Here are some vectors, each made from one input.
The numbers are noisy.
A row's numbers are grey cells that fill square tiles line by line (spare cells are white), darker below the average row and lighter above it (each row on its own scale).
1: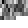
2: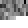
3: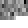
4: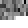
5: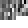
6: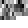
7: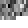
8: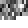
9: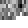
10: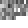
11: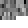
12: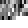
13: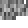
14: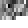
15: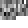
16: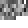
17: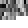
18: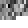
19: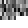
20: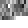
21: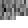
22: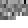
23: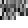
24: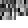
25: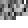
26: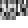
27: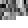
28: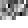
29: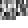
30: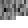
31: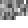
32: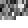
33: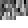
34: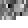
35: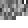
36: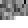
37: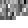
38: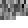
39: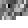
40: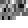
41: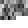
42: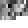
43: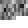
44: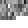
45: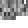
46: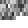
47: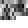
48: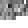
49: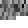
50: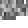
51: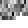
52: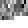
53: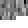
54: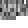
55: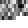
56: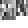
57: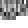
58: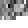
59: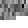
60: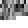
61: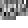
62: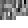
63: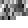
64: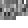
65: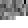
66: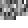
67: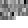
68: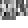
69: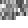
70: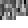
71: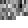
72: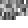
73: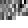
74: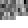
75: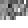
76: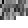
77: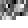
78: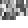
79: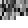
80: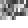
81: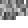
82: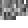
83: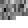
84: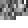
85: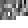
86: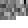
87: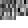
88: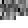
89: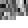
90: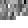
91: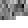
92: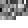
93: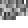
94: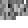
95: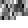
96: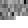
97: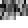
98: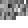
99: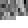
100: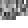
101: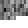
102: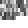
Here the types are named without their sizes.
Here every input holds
either a point on a circle, or a point on a line.
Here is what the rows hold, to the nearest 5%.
About 55% of them hold a point on a circle. The rest hold a point on a line.
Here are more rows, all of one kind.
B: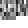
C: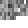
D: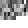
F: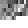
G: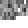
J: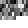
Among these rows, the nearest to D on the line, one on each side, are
G and J.
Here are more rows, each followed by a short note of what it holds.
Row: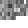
a point on a line
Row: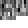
a point on a circle
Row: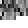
a point on a circle
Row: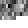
a point on a line
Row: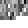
a point on a circle
